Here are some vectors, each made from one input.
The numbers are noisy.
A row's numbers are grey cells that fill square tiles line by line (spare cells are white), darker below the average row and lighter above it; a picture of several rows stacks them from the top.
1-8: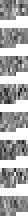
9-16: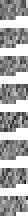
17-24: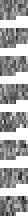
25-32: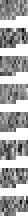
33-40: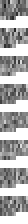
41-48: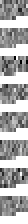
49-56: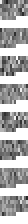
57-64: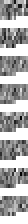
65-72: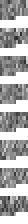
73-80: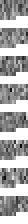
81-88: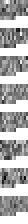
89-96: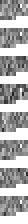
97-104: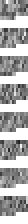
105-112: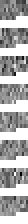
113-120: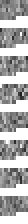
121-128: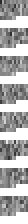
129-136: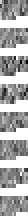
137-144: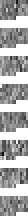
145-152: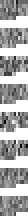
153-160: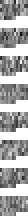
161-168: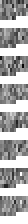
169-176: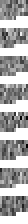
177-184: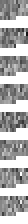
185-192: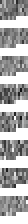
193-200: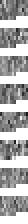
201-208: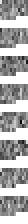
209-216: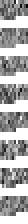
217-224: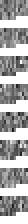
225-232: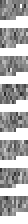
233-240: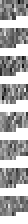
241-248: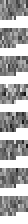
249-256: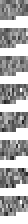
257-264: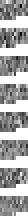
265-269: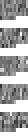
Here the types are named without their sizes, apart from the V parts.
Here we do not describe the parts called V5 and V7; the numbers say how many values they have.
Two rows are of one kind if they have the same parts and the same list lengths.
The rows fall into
2 kinds.
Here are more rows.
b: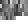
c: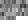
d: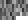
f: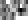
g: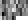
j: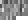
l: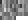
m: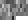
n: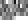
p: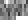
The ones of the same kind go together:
b, f, l, n, p
c, d, g, j, m

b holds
a point on each of two lines and a value of V5.
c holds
a point on a line, a value of V5 and a value of V7.
